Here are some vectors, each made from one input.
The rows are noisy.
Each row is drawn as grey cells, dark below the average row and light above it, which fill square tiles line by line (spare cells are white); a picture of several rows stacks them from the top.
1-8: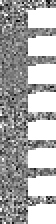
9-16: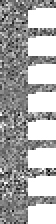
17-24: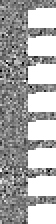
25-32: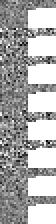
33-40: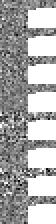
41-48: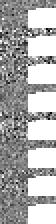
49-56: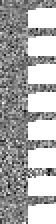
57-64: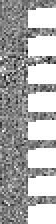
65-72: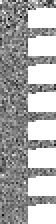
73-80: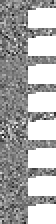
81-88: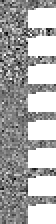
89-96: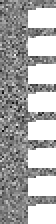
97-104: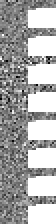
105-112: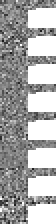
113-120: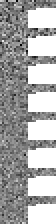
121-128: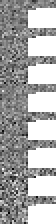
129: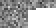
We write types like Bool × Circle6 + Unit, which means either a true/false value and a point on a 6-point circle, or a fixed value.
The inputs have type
Line4 × List3(Circle6) + Line5.
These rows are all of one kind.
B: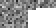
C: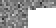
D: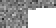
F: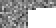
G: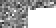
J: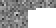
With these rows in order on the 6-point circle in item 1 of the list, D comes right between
B and J.
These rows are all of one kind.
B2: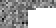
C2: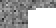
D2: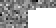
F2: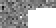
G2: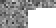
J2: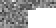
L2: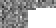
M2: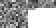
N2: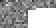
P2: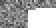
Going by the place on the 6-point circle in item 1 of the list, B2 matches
C2 and M2.
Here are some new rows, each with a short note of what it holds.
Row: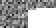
a point on a 4-point line, together with the empty list
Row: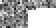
a point on a 5-point line
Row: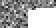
a point on a 4-point line, together with the empty list
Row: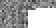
a point on a 4-point line, together with a list of one item
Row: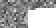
a point on a 4-point line, together with a list of three items
